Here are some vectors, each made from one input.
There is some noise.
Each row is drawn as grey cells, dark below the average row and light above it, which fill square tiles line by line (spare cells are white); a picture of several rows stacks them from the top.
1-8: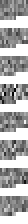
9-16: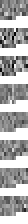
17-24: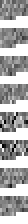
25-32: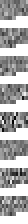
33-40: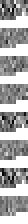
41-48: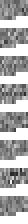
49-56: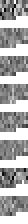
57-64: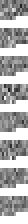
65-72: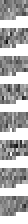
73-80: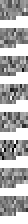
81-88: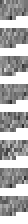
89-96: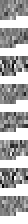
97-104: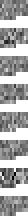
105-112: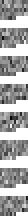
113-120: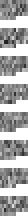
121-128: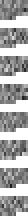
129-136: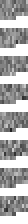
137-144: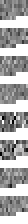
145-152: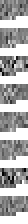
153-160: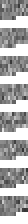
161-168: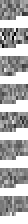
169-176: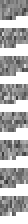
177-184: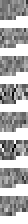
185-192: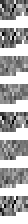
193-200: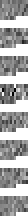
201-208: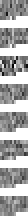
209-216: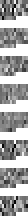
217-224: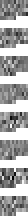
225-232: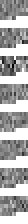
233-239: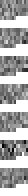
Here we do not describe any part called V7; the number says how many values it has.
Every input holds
either a point on a 4-point line and a true/false value, or a list of up to two items, each one of 8 labels and a value of V7.
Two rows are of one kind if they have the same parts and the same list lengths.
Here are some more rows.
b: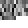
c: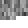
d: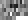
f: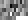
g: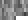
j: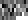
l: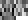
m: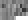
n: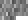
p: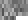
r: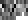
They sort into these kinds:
b, j, l, r
c, g
d, f
m, n, p

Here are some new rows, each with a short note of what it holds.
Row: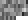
a list of two items
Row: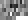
the empty list
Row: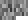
a list of two items
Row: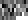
a point on a 4-point line and a true/false value
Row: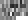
the empty list
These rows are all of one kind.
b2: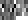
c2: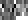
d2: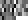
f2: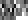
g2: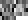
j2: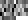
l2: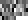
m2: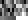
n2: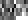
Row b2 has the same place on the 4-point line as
d2, f2 and n2.
